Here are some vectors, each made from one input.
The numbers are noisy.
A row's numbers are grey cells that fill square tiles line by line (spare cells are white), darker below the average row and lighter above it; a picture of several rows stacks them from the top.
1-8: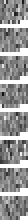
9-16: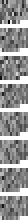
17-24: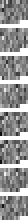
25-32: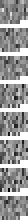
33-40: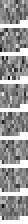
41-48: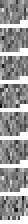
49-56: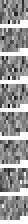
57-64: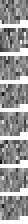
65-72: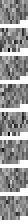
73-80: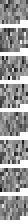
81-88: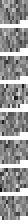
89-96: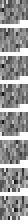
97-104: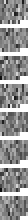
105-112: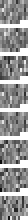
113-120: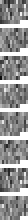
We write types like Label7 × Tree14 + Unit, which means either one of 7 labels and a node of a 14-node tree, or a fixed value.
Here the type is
Bool × List2(Line5) + Line3 × Line3.
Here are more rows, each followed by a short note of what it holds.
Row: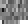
a true/false value, together with a list of two items
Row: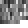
a true/false value, together with the empty list
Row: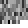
a point on each of two 3-point lines
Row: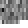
a true/false value, together with a list of two items
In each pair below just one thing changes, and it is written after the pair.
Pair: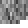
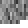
the place on the 5-point line in item 2 of the list
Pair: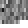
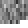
the true/false value
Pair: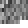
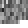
the place on the 5-point line in item 1 of the list
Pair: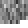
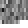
the true/false value
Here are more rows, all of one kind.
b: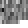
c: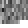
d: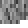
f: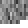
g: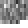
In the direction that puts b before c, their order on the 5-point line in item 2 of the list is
b, g, c, f, d.
